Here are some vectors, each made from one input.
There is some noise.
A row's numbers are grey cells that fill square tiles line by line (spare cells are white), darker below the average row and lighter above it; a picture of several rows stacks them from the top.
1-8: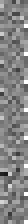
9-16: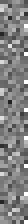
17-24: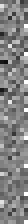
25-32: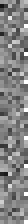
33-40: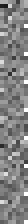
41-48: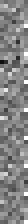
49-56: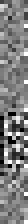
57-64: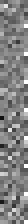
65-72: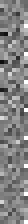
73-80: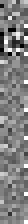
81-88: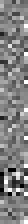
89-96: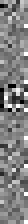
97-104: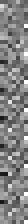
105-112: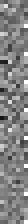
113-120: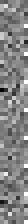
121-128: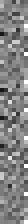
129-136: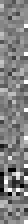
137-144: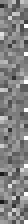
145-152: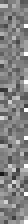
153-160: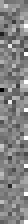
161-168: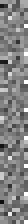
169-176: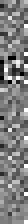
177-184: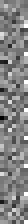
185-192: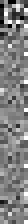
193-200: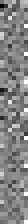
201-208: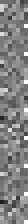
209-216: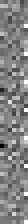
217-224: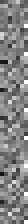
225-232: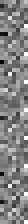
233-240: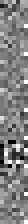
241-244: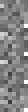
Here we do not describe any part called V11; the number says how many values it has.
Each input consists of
a list of up to two items, each a true/false value and a value of V11.
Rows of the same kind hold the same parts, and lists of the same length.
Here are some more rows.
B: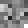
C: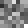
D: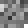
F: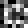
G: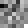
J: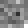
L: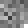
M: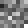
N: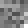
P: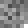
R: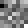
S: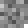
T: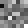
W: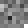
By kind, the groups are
B, D, J, L, N, P, S, W
C, G, M, R, T
F

